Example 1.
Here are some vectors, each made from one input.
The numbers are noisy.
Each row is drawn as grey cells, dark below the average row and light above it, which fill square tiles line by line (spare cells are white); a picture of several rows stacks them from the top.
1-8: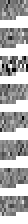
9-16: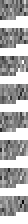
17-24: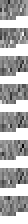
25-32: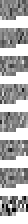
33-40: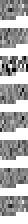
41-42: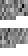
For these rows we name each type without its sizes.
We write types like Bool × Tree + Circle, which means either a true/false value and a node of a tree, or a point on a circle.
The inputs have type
List(Line).
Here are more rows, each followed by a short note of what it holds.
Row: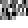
the empty list
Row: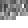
a list of two items
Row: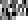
the empty list
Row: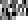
the empty list
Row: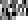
the empty list
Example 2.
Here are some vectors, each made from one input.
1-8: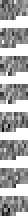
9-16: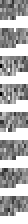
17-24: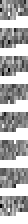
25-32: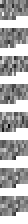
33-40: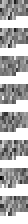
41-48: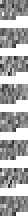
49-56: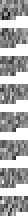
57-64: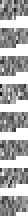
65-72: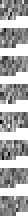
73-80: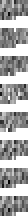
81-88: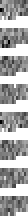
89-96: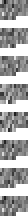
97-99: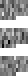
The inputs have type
Circle13 + Line10.
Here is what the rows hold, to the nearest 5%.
About 60% of them hold a point on a 13-point circle. The rest hold a point on a 10-point line.
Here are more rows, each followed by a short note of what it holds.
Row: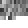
a point on a 10-point line
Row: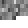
a point on a 13-point circle
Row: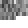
a point on a 13-point circle
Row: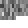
a point on a 13-point circle
